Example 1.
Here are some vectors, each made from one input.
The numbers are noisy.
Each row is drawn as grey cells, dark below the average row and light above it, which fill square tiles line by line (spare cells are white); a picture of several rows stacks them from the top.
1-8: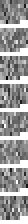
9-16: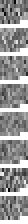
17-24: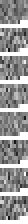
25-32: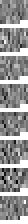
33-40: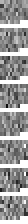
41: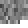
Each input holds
a point on a 4-point line and a point on a 6-point line.
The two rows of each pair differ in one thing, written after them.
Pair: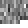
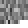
the place on the 4-point line
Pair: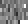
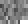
the place on the 4-point line
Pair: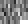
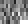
the place on the 6-point line
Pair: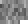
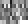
the place on the 4-point line
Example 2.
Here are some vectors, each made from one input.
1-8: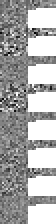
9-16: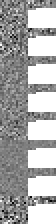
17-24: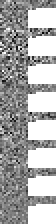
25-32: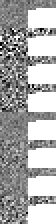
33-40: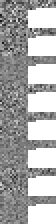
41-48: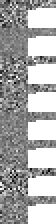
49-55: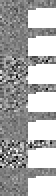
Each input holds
a node of an 11-node tree.
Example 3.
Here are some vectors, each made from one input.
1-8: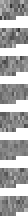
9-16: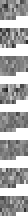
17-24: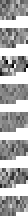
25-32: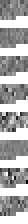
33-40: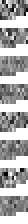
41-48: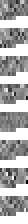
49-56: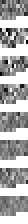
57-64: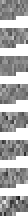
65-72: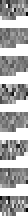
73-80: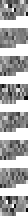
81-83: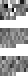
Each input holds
a node of a 10-node tree.
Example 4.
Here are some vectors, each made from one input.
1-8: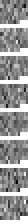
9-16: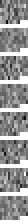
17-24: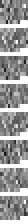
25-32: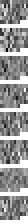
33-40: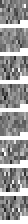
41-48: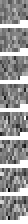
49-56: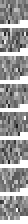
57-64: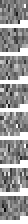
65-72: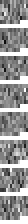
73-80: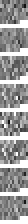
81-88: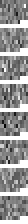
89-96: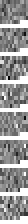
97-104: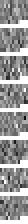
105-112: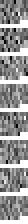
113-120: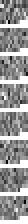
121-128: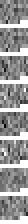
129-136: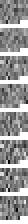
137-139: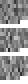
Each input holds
a point on a 4-point line and a point on a 6-point line.
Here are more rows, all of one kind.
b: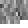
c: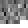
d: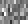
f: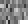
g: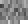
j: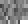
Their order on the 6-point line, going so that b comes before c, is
d, f, b, g, j, c.
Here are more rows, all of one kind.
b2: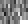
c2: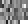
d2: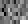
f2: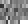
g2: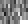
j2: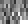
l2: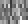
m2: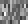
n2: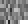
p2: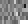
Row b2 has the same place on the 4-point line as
g2, j2, l2 and n2.
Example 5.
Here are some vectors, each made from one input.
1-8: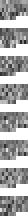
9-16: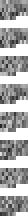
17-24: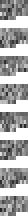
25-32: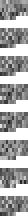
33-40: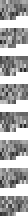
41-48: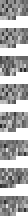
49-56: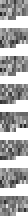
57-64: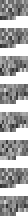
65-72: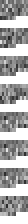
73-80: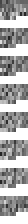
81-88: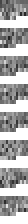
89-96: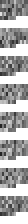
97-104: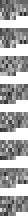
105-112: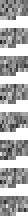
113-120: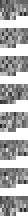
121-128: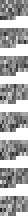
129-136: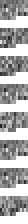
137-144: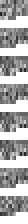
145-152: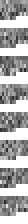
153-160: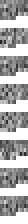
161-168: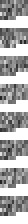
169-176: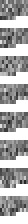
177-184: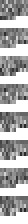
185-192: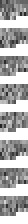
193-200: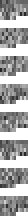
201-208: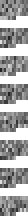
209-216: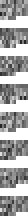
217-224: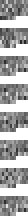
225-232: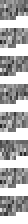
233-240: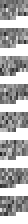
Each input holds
three true/false values.
